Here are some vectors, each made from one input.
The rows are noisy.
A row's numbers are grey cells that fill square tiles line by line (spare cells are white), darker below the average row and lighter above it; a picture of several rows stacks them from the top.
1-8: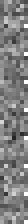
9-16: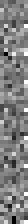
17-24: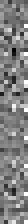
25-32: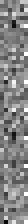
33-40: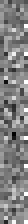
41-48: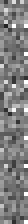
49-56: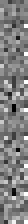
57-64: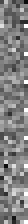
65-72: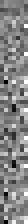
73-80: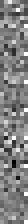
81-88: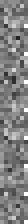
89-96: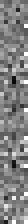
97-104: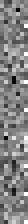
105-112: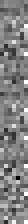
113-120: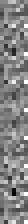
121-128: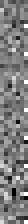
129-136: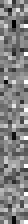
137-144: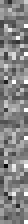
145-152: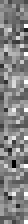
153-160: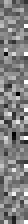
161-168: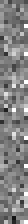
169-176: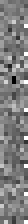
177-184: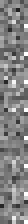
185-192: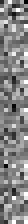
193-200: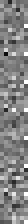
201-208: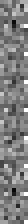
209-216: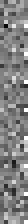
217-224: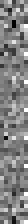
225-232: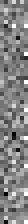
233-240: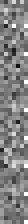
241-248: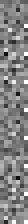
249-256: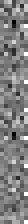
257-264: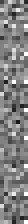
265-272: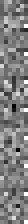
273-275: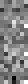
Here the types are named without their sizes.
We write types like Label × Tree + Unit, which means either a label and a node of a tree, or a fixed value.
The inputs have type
Line.
